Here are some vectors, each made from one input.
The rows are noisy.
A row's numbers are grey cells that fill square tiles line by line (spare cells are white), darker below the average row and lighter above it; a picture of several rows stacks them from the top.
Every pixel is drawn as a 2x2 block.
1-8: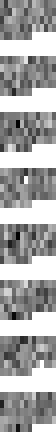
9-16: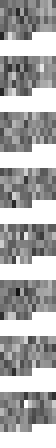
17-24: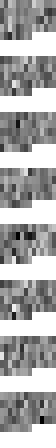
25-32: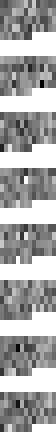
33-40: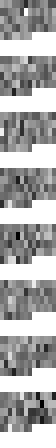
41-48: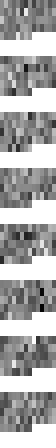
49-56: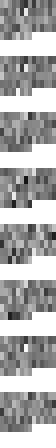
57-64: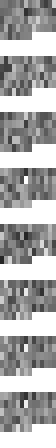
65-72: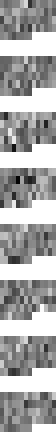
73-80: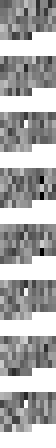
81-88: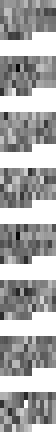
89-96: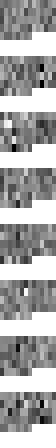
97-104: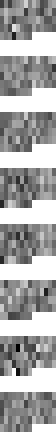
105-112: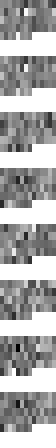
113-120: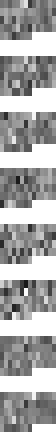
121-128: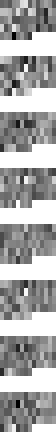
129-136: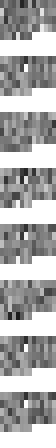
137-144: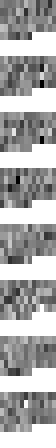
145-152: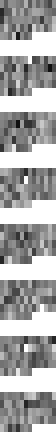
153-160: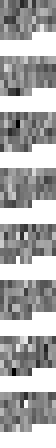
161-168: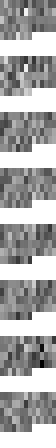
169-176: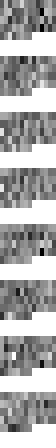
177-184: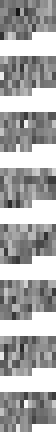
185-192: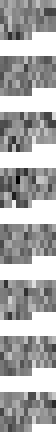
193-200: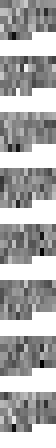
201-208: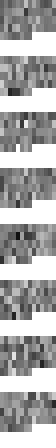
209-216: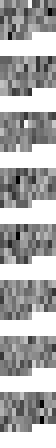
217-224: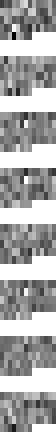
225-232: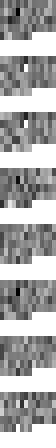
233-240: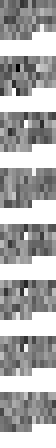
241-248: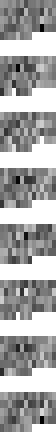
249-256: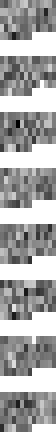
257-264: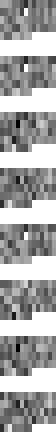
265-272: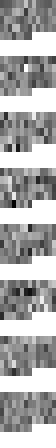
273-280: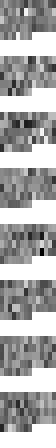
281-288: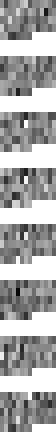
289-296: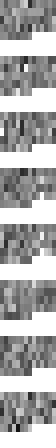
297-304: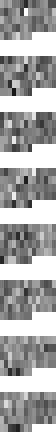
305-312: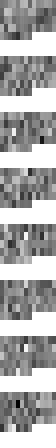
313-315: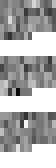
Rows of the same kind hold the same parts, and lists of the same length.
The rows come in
4 kinds.
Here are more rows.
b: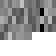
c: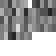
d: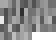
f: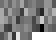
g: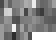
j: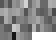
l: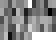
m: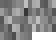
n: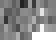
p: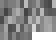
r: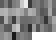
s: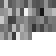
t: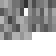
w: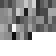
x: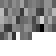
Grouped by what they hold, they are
b, d, f, n, s, t, x
c, l
g, w
j, m, p, r

